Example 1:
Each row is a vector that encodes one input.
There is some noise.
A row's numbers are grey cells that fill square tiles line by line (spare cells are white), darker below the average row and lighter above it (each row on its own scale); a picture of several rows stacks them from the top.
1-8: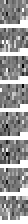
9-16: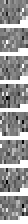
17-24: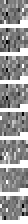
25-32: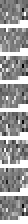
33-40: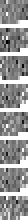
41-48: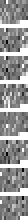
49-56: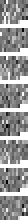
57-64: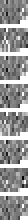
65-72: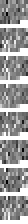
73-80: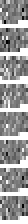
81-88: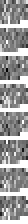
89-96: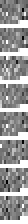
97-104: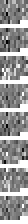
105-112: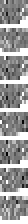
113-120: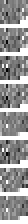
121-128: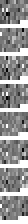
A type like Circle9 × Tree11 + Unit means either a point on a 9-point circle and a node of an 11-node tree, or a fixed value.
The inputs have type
List2(Line7).
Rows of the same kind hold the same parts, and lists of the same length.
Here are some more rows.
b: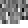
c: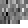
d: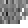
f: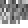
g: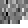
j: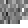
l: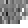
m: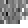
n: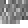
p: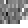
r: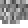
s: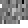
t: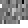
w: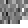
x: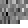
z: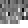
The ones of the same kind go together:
b, f, n, r, z
c, d, g, j, l, m, p, w, x
s, t

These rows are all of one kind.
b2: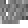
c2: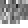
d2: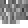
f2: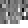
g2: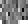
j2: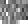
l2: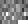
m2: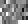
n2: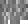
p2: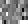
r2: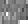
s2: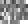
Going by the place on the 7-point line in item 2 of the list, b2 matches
m2 and p2.
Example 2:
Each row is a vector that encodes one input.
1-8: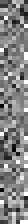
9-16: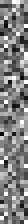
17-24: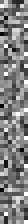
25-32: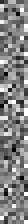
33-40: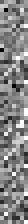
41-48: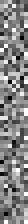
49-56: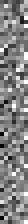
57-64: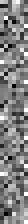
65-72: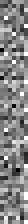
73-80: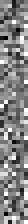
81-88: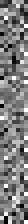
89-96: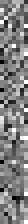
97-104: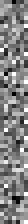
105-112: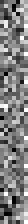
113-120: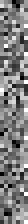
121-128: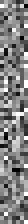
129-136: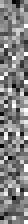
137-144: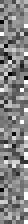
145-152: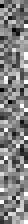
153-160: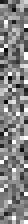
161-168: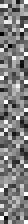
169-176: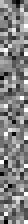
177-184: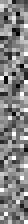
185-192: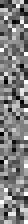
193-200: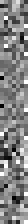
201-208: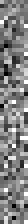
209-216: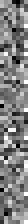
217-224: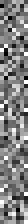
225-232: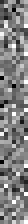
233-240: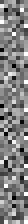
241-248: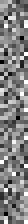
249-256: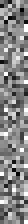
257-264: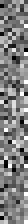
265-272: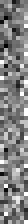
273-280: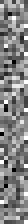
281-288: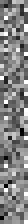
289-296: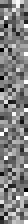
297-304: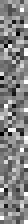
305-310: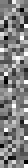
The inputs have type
Label10 × (Tree7 + Unit).
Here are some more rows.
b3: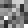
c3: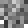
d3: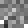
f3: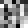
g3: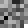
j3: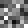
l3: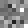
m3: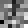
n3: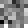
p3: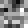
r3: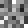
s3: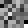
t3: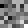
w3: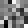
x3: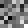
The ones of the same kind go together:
b3, c3, d3, j3, r3, s3, t3, w3, x3
f3, g3, l3, m3, n3, p3

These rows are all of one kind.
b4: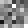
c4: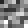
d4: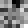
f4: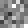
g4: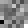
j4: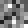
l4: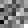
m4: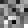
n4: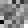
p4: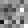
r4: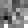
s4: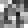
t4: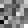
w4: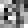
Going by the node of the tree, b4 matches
r4, s4 and w4.
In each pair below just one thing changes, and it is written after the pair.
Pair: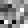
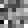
the label
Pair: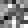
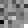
the label
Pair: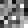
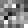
the label
